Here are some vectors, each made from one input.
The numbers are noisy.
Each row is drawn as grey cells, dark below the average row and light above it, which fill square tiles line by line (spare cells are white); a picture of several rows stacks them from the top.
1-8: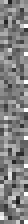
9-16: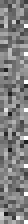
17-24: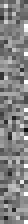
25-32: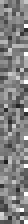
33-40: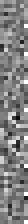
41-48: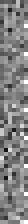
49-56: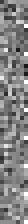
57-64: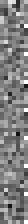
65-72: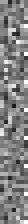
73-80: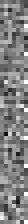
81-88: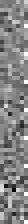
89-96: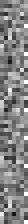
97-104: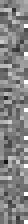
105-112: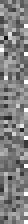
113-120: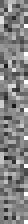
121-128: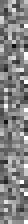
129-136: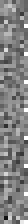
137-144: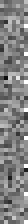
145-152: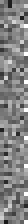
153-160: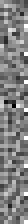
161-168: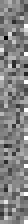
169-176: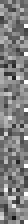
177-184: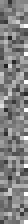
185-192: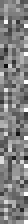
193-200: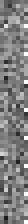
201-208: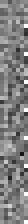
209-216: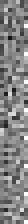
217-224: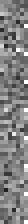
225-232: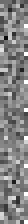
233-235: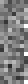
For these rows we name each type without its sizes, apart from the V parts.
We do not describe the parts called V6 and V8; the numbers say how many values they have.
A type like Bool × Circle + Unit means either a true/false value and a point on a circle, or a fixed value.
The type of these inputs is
(Bool × Bool × Bool × Bool + V6) × Line × V8.
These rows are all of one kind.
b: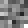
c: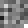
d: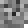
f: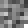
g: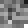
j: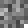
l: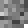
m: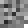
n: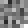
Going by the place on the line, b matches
d, f and l.
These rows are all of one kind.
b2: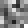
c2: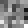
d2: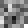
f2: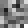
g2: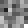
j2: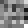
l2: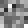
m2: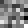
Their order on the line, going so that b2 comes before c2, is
f2, d2, b2, g2, l2, c2, j2, m2.
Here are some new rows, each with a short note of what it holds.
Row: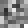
a point on a line, a value of V6 and a value of V8
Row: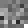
a point on a line, four true/false values and a value of V8
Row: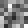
a point on a line, a value of V6 and a value of V8
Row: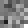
a point on a line, four true/false values and a value of V8
